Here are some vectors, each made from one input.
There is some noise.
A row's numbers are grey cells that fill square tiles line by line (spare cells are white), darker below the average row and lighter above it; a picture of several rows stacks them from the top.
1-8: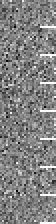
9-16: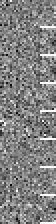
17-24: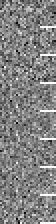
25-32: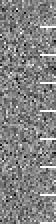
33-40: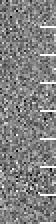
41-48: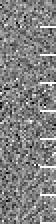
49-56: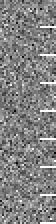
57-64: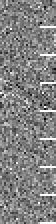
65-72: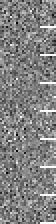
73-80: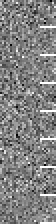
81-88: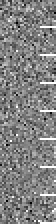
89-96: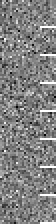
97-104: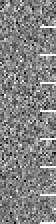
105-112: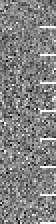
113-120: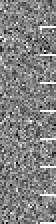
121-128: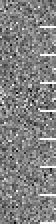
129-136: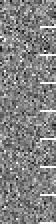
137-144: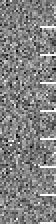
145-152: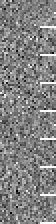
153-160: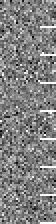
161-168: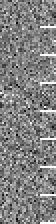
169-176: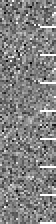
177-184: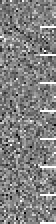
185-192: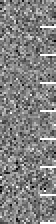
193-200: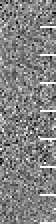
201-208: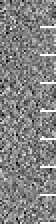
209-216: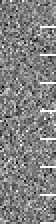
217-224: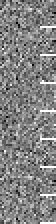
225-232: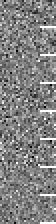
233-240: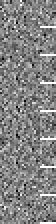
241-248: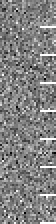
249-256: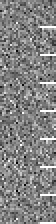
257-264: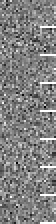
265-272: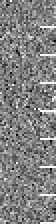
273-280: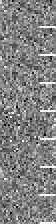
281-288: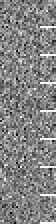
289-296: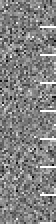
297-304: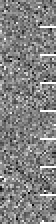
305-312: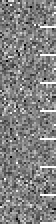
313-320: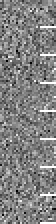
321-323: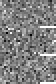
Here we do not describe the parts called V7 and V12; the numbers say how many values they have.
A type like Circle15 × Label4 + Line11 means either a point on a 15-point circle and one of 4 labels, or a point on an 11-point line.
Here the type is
Bool × (Line6 + V7) + V12.
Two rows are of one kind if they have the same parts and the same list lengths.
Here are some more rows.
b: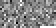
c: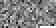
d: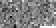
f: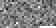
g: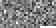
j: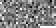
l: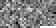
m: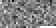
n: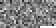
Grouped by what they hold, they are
b, c, l, n
d, f, m
g, j

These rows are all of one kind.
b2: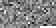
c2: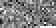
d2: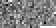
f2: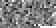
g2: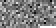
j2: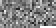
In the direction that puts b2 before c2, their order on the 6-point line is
f2, g2, d2, j2, b2, c2.
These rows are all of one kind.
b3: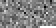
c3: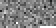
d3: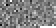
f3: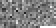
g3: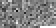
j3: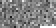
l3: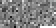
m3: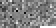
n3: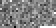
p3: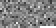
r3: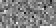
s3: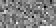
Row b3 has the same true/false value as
c3, p3, r3 and s3.
